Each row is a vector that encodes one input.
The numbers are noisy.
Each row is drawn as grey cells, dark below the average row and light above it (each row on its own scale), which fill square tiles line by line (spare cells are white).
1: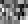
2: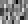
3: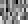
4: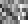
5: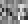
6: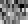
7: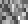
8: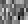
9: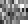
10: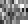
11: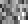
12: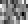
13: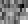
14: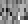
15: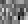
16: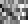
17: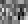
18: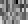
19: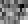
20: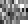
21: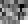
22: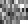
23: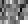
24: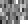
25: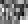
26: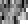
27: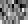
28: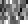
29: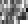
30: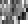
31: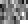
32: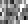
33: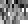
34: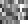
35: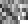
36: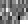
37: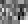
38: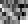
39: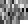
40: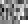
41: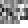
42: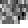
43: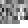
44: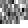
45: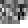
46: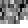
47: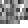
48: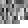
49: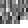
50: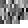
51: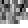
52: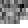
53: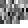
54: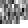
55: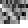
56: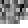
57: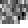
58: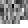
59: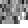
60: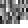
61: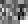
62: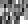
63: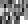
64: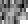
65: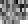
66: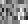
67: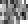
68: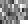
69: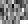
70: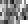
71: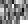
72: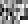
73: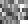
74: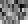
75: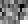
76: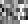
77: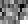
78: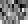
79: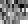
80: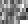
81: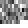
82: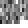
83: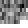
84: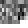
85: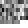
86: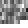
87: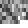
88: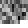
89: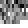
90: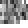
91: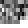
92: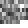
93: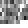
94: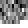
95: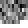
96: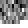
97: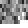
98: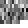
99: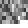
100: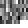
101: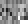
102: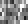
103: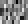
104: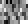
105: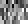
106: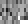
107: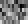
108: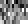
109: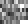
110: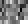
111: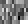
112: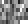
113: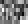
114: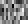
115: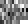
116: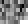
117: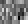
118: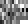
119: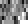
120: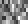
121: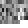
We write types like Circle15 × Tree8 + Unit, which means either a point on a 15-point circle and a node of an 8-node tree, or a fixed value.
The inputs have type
Bool × Bool × Bool × Bool.
